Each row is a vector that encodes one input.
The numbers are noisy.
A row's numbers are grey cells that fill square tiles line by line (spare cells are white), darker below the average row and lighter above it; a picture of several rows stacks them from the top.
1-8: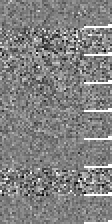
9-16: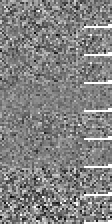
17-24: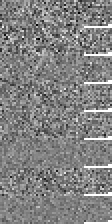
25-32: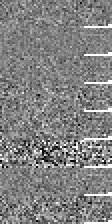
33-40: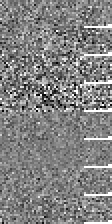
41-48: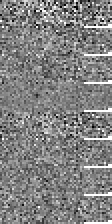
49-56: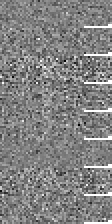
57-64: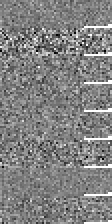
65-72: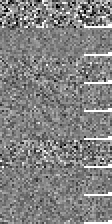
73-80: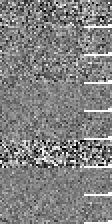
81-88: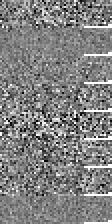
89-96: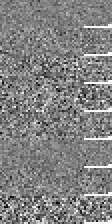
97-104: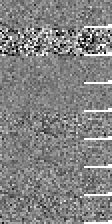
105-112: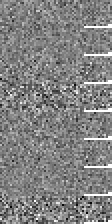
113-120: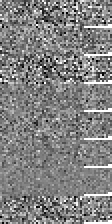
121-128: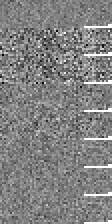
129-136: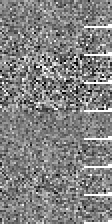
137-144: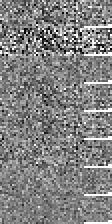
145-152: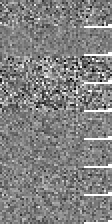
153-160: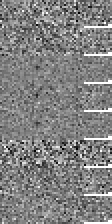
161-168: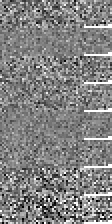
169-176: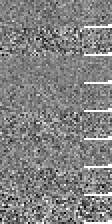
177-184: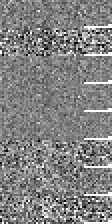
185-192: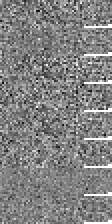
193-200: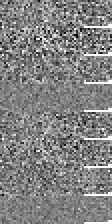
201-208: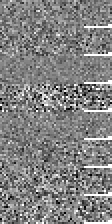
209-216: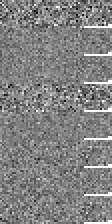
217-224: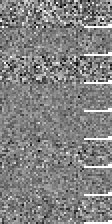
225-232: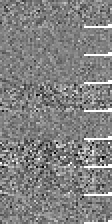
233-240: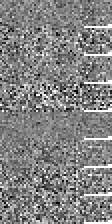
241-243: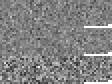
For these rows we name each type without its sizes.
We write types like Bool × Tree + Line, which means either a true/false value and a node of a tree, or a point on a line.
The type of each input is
Line + Tree.
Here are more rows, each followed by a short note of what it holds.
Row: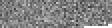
a node of a tree
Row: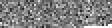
a node of a tree
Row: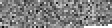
a node of a tree
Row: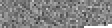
a point on a line
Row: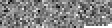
a node of a tree
